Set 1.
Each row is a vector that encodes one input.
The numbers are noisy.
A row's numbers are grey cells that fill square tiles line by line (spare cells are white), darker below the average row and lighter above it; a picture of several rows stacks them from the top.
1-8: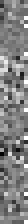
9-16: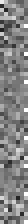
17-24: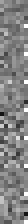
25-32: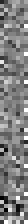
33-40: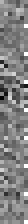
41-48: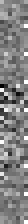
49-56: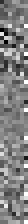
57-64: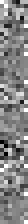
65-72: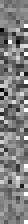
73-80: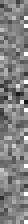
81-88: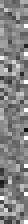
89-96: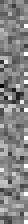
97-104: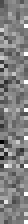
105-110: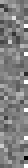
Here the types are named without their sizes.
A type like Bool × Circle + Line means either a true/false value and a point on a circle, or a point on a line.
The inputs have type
Line × (Tree + Unit).
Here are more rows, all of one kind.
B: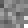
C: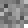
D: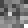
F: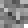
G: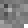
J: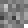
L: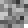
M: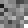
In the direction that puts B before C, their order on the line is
J, F, D, G, M, L, B, C.
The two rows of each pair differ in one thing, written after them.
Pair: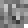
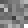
the node of the tree
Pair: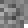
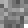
the place on the line
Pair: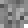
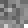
the node of the tree
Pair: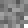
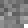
the place on the line
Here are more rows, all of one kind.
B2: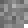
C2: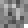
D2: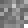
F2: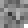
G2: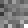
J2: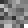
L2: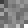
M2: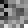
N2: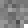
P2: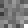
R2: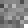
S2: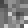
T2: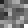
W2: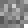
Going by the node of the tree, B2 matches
C2, D2, P2 and T2.
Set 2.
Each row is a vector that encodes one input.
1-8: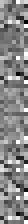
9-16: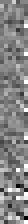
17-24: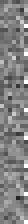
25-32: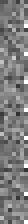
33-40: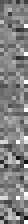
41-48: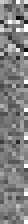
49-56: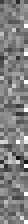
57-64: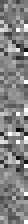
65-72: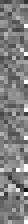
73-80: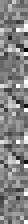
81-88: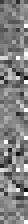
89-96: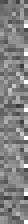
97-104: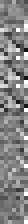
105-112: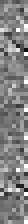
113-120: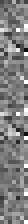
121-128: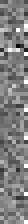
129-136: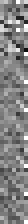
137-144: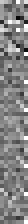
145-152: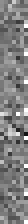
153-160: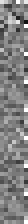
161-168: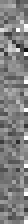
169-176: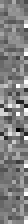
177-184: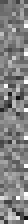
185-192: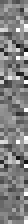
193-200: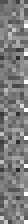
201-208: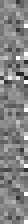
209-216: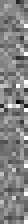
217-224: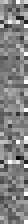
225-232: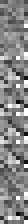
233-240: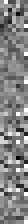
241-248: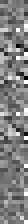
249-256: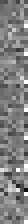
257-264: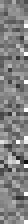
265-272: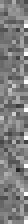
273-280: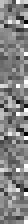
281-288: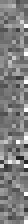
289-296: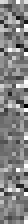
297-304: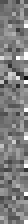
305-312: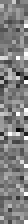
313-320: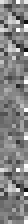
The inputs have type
Circle8 + Circle20 + Unit.
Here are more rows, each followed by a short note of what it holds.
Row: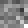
a point on a 20-point circle
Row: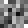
a fixed value
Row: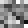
a point on an 8-point circle
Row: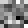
a point on an 8-point circle
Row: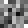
a fixed value
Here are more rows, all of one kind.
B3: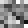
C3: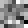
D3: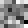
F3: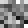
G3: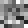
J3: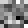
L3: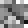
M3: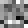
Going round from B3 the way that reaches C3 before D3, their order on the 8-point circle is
B3, F3, J3, M3, G3, C3, D3, L3.
